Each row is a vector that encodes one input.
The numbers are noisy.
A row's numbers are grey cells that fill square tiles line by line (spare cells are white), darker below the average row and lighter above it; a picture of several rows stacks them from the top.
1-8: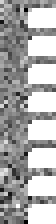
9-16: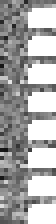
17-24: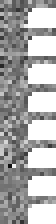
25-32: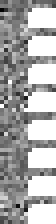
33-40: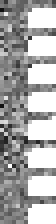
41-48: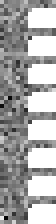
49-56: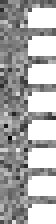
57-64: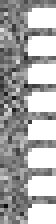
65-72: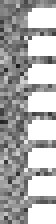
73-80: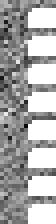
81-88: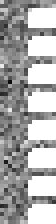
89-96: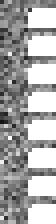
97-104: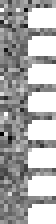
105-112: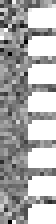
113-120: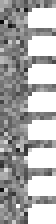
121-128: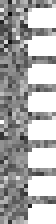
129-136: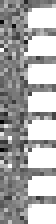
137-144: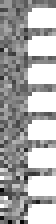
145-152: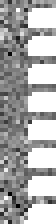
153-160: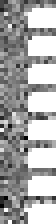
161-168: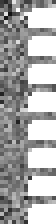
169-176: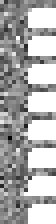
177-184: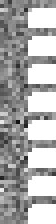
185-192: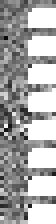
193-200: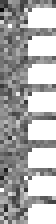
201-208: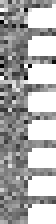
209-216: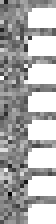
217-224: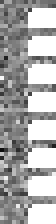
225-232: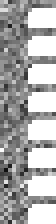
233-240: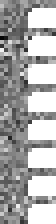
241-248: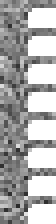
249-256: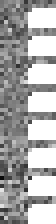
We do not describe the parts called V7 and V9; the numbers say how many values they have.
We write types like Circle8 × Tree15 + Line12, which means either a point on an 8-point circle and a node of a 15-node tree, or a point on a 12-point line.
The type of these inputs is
(Bool × Bool × Bool + V9) × (Line6 + V7).
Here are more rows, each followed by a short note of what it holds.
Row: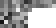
a point on a 6-point line and three true/false values
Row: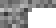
a point on a 6-point line and a value of V9
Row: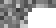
three true/false values and a value of V7
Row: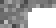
three true/false values and a value of V7
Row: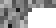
three true/false values and a value of V7
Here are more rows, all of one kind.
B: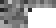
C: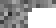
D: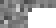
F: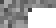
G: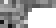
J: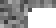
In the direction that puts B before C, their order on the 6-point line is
J, B, C, G, D, F.
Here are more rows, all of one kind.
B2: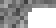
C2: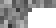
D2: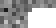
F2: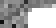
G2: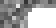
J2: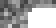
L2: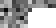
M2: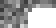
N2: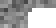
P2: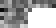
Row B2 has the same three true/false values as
C2, M2, N2 and P2.
